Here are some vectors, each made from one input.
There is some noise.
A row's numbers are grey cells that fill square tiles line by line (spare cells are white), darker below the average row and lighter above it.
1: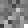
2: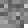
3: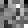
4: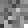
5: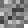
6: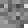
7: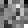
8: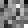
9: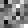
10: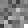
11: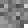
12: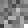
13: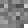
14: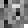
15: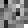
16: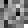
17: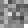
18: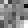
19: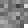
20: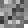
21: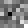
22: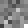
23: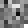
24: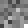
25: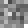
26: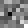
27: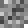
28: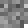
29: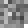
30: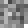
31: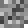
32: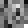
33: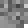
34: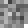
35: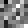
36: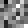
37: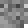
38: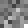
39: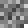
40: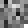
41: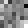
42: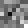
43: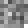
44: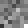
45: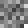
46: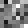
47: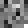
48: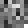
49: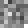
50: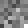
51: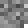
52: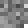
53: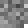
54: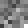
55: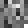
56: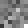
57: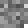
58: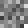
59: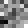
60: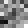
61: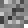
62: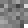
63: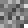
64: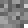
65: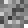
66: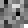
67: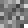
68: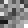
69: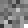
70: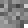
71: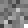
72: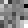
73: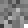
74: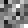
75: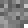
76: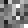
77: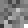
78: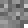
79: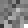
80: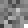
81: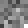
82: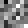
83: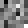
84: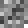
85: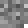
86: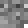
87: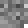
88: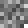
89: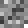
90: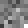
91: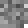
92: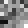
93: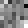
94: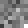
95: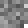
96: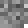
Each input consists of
either a point on each of two 3-point lines, or three true/false values.
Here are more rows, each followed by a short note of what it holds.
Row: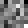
a point on each of two 3-point lines
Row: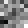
three true/false values
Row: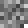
three true/false values
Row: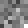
three true/false values
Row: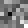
three true/false values
